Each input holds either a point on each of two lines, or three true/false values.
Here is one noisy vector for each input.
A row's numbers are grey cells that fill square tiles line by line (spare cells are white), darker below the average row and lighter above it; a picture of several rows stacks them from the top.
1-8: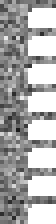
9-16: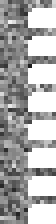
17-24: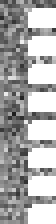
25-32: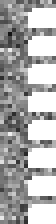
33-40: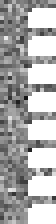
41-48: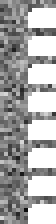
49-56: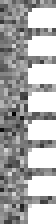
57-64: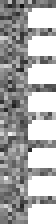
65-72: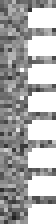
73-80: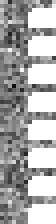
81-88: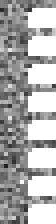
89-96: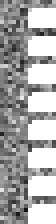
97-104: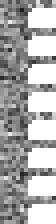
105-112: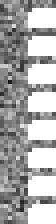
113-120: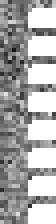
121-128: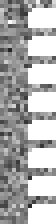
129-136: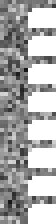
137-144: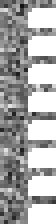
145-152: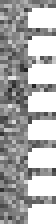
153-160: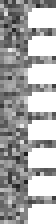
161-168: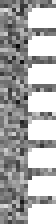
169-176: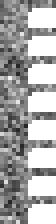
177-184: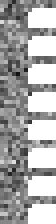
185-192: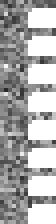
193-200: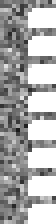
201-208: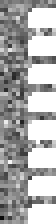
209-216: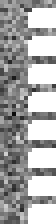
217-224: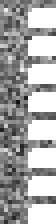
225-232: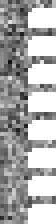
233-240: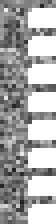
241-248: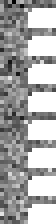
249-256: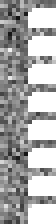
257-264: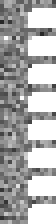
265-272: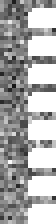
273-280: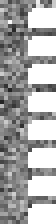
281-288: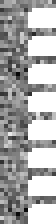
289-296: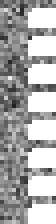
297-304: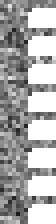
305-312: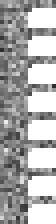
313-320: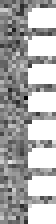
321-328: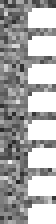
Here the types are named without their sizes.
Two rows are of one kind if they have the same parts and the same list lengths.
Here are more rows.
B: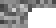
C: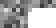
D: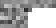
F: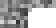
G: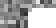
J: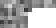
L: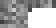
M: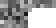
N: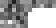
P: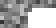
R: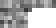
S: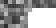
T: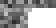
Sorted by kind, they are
B, D, J, L, P, R
C, F, G, M, N, S, T

